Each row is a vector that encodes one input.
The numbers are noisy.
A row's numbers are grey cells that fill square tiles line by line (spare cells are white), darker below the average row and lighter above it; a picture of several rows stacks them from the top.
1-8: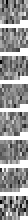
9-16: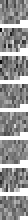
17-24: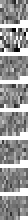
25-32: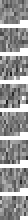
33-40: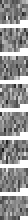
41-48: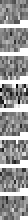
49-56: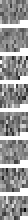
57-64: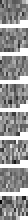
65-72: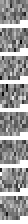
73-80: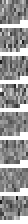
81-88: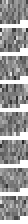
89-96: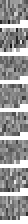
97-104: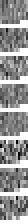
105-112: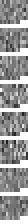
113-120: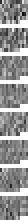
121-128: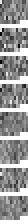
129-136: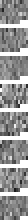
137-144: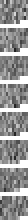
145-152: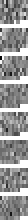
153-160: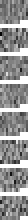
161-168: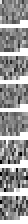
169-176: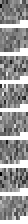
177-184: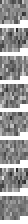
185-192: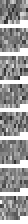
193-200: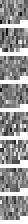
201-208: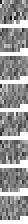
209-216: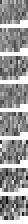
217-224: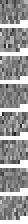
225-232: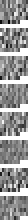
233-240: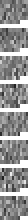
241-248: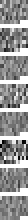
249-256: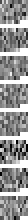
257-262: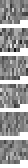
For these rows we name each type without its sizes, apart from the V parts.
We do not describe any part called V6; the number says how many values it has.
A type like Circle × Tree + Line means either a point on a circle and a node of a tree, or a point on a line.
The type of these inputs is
Bool × Bool × Bool + (Circle + V6) × Tree + Unit.
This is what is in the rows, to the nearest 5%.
A few of them hold a fixed value. About 65% of them hold a node of a tree, together with either a point on a circle, or a value of V6. The rest hold three true/false values.
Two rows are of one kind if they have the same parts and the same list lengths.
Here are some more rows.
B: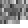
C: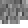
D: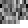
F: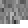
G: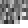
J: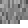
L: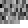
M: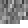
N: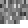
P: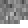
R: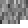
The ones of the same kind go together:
B
C, F, N
D, L, M, P
G, J, R

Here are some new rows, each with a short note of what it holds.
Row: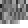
a point on a circle and a node of a tree
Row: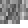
a fixed value
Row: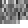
three true/false values
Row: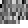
a node of a tree and a value of V6
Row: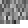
a point on a circle and a node of a tree
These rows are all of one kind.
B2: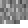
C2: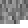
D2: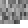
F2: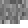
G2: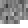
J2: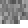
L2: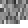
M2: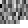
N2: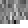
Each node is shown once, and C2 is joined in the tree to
L2.
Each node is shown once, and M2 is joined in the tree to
D2, F2, G2 and L2.
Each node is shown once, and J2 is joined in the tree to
F2.
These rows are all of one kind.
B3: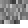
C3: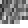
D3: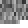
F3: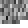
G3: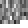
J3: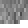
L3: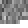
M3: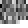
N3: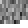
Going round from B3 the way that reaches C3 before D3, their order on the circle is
B3, N3, M3, L3, C3, D3, J3, F3, G3.
